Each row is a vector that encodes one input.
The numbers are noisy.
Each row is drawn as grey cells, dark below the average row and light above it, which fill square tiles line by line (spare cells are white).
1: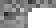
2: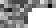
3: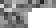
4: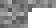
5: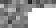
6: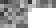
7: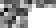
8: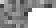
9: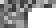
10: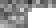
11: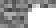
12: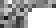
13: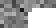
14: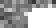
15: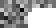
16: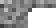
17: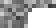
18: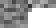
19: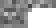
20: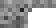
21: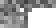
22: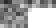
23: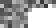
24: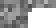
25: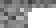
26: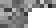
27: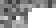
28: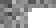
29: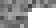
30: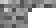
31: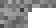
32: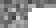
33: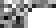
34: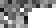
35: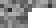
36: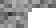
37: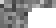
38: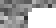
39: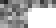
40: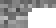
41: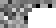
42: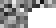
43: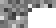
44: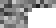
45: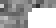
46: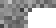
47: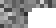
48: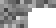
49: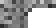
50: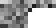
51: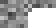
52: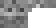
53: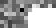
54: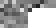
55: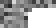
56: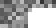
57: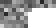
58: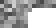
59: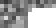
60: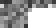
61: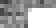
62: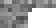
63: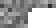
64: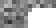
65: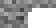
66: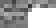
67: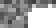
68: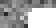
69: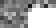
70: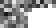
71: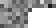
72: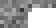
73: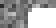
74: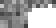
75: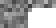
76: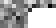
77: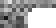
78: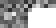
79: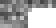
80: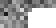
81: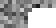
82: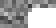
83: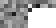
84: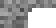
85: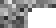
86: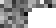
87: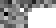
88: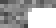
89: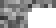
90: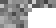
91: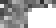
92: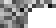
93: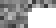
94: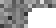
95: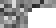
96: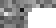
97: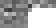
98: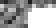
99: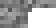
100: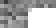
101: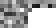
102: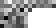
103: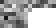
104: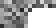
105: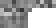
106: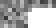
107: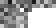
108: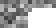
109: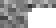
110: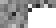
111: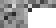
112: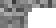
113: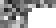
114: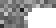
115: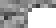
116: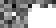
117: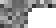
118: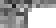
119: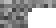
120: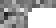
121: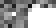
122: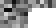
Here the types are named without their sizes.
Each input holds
either a point on each of two circles, or a point on a line.
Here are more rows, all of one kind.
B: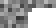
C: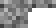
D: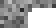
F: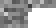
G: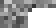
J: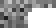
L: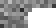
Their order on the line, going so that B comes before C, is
F, B, G, D, C, L, J.
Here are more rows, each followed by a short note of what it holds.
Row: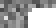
a point on each of two circles
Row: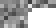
a point on each of two circles
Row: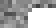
a point on each of two circles
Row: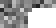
a point on each of two circles
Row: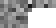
a point on a line
